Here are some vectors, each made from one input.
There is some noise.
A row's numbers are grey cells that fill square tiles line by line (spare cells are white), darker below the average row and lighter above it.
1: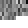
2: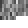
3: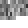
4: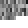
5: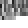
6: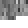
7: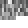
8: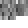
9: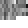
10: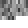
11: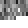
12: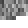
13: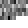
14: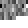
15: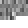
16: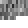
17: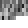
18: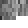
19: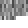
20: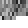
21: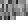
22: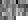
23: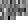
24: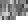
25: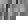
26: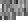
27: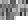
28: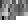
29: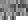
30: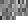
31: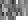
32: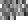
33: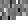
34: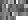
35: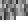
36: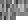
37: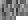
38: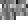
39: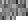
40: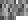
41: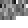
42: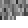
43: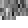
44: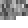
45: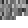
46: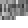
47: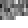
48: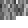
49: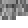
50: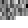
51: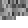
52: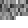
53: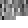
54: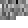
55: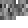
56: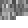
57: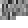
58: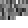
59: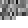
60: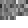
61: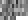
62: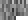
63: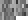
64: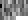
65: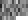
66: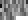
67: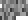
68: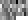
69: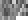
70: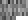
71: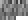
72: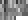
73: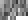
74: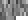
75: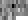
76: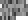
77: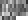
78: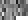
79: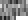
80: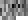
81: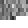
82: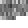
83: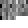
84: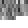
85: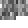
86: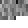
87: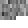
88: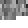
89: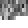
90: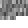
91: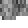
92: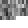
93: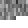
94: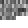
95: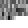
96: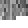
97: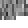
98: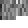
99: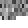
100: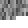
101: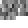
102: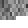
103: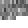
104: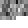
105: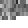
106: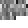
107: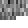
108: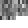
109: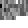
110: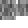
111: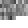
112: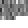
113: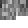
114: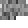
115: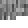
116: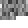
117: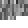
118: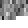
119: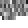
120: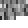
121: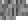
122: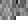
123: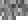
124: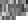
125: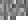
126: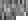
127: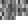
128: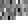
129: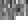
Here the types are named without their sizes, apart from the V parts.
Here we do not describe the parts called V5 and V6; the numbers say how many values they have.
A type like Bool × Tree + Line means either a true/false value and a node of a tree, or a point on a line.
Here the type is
Bool × Line × V5 × V6.
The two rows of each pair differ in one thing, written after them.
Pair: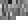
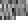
the value of V5
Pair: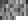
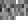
the value of V6
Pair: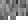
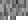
the value of V6
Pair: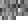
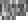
the true/false value
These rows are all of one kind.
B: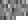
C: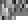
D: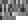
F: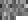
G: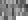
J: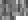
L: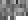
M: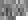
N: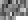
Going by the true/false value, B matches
G, L and N.
